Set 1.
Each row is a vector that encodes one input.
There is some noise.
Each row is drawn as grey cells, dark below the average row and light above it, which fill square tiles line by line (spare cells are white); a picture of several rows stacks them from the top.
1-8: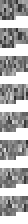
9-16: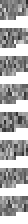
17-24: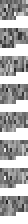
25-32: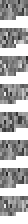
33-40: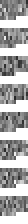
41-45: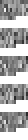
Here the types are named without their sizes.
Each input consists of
a point on a line.
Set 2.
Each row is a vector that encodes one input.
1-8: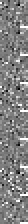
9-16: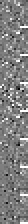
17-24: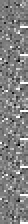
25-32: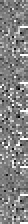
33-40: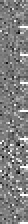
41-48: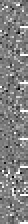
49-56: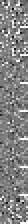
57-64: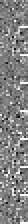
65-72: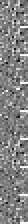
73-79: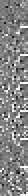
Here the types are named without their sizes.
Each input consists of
a point on a line.
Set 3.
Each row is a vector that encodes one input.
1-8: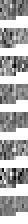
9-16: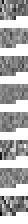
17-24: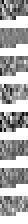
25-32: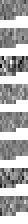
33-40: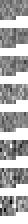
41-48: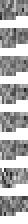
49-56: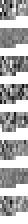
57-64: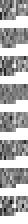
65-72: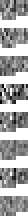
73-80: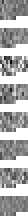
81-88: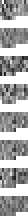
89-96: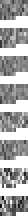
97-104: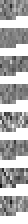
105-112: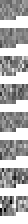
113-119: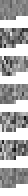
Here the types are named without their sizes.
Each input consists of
a point on a line.
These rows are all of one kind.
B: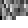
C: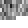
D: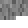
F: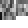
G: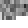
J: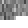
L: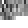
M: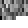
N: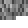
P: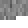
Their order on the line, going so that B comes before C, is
B, C, F, P, M, G, N, D, J, L.
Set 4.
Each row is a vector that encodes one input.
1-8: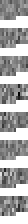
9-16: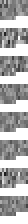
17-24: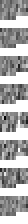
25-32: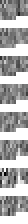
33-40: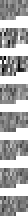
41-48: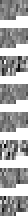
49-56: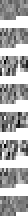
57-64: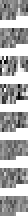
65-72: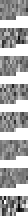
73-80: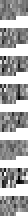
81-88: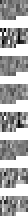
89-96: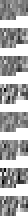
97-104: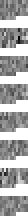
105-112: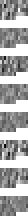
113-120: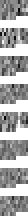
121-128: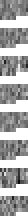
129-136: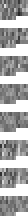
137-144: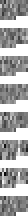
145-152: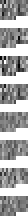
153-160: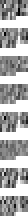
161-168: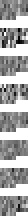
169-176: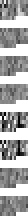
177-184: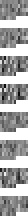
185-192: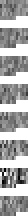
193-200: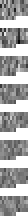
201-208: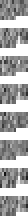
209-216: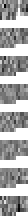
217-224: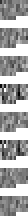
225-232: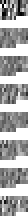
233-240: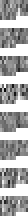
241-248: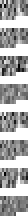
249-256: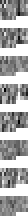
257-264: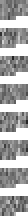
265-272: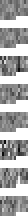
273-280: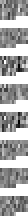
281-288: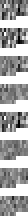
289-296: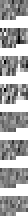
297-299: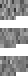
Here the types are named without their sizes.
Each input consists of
a point on a line.
